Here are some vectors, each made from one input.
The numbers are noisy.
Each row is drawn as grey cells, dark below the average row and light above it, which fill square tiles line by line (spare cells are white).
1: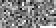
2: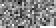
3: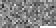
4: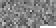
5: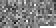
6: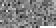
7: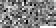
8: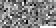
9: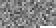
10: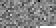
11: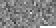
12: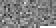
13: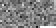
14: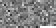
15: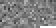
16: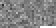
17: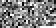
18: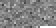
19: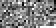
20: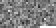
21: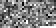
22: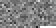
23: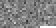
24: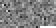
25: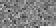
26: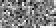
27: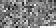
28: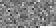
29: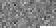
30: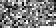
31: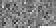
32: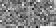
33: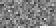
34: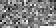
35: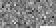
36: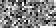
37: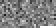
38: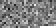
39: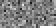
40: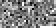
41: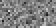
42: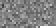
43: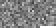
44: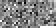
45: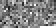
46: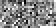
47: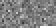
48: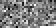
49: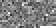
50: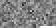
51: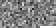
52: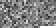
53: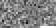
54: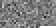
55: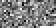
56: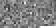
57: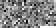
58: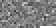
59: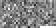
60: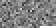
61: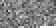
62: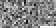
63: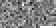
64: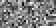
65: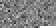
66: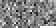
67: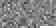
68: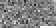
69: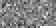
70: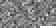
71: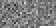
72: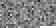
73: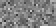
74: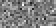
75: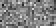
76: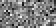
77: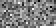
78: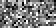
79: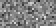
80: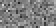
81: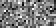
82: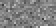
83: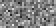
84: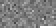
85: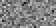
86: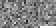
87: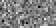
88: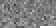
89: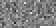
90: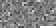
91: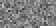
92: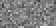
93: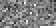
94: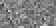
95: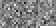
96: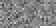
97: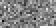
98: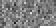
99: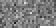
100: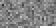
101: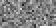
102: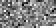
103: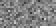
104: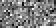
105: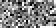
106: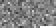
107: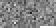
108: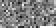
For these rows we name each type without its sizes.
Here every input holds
a true/false value, together with either a point on a line, or a node of a tree.
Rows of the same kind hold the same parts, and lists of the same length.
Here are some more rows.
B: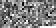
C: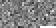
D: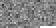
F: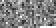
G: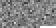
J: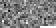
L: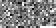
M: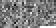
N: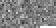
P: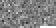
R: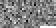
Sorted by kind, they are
B, G, J, L
C, D, F, M, N, P, R

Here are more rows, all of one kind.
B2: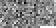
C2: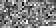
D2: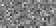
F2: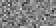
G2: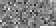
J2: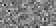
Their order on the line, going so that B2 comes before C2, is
J2, F2, B2, G2, C2, D2.
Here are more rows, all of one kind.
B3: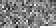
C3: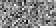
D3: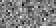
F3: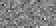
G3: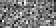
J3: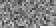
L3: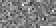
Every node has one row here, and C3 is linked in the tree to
J3.
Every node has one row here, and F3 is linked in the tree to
B3.
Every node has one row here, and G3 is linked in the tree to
D3 and L3.
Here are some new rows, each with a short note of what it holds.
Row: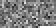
a point on a line and a true/false value
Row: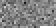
a point on a line and a true/false value
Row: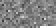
a node of a tree and a true/false value
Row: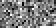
a node of a tree and a true/false value
